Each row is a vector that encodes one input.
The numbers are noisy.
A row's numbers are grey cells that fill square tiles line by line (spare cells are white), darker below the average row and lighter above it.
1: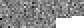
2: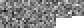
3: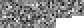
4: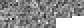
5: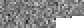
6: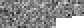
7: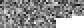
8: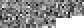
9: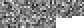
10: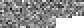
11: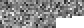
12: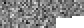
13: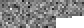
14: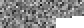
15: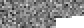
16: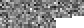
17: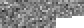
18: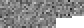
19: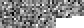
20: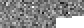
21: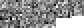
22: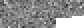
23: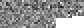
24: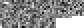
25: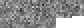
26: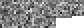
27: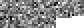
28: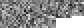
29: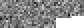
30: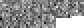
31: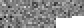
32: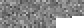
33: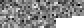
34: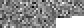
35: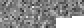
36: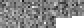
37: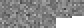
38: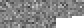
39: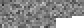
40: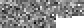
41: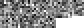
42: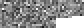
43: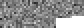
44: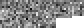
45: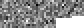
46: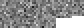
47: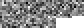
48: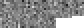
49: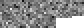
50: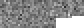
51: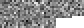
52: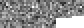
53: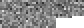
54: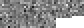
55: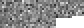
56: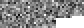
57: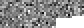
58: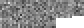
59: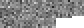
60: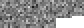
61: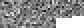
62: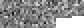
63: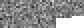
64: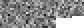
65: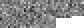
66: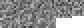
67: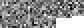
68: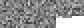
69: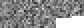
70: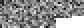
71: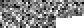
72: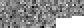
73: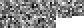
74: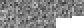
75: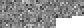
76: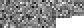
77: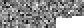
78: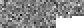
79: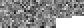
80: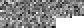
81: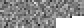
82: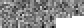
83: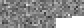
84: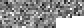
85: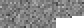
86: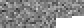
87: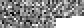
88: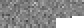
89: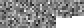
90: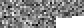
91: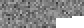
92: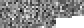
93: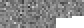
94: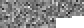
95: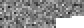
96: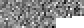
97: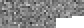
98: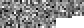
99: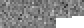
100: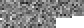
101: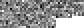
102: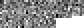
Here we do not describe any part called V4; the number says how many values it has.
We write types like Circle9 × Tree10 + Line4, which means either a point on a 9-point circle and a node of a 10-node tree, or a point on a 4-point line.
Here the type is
Bool × (Line5 + List2(V4)).
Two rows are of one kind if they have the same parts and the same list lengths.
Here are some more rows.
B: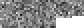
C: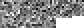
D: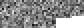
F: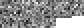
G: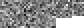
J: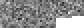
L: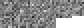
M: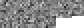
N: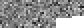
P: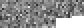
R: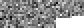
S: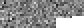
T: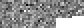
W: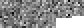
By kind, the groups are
B, J, M
C, D, G, P, R
F, L, S, W
N, T

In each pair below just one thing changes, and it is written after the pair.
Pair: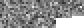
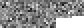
the true/false value
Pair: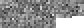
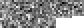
the true/false value
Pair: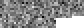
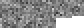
the true/false value
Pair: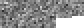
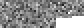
the value of V4 in item 1 of the list
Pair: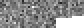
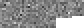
the true/false value
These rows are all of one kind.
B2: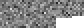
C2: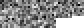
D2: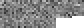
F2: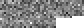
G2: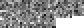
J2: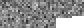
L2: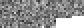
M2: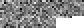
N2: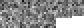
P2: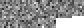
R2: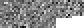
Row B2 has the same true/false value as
J2 and R2.
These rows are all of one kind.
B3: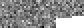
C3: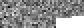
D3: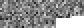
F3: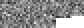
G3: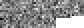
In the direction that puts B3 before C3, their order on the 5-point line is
F3, B3, D3, G3, C3.
